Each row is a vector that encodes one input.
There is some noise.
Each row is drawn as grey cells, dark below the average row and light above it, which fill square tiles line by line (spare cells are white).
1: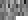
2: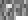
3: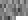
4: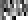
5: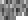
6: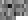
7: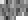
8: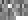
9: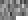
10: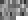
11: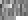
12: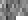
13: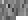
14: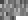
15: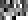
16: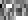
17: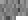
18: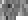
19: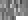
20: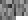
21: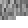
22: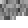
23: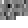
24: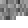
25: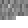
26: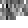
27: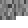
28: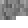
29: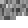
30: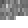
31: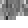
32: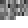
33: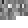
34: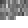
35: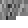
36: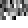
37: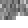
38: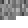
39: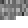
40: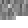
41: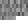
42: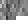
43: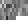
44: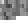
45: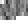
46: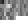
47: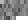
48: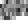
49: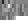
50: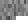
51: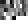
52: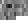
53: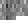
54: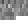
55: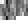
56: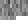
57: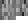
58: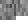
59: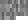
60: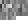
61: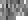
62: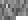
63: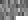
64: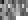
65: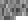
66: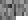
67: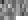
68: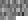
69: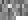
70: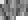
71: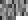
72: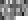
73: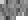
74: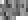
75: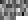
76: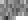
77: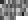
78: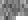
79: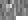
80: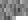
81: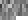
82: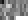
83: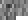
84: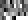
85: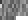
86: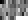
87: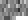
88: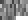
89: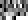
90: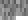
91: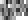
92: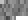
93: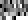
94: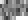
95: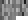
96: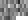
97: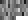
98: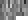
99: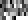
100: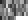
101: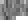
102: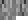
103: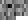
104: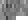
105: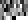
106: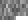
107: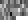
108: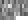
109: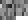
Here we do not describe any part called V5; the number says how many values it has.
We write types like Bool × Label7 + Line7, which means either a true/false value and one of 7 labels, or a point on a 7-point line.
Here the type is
List2(Bool × V5).
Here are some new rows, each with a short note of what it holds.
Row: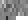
a list of one item
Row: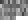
a list of two items
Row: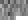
a list of two items
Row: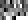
the empty list
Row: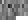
a list of one item
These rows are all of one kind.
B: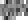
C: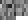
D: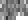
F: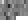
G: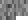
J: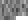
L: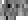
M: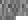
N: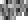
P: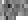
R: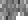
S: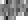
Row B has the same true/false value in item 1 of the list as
C, J and M.
